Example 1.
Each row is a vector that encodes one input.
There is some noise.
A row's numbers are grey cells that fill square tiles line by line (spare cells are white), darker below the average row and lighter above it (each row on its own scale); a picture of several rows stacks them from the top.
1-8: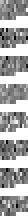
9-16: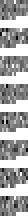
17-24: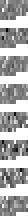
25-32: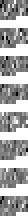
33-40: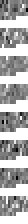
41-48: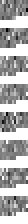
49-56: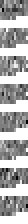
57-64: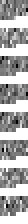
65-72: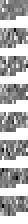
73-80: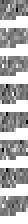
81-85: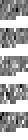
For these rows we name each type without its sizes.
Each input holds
a label, together with either a fixed value, or four true/false values.
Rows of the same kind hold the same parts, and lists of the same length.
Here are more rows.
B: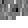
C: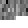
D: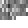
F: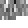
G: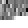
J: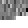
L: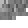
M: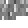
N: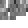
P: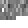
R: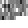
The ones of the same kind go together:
B, D, F, L, M, N, P, R
C, G, J

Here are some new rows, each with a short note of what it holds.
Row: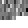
a label
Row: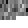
a label
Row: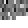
a label and four true/false values
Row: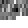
a label and four true/false values
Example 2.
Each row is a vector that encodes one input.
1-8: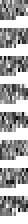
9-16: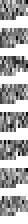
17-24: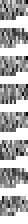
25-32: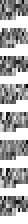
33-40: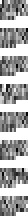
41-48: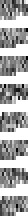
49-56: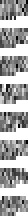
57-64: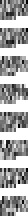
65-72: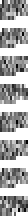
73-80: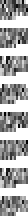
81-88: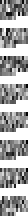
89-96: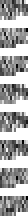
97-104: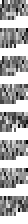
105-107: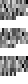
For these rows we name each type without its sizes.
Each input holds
a list of points on a line.
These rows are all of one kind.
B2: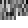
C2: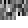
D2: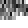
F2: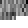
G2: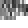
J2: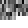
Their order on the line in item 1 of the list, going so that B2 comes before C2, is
F2, B2, C2, J2, D2, G2.
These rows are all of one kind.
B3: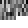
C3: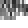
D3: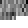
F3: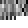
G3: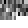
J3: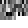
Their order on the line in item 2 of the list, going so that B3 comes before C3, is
D3, J3, B3, C3, G3, F3.
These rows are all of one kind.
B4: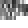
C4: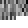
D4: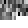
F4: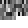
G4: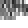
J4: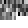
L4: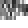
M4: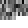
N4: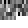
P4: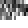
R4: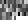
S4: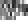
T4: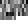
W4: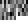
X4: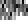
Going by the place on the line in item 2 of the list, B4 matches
L4, P4, R4 and S4.
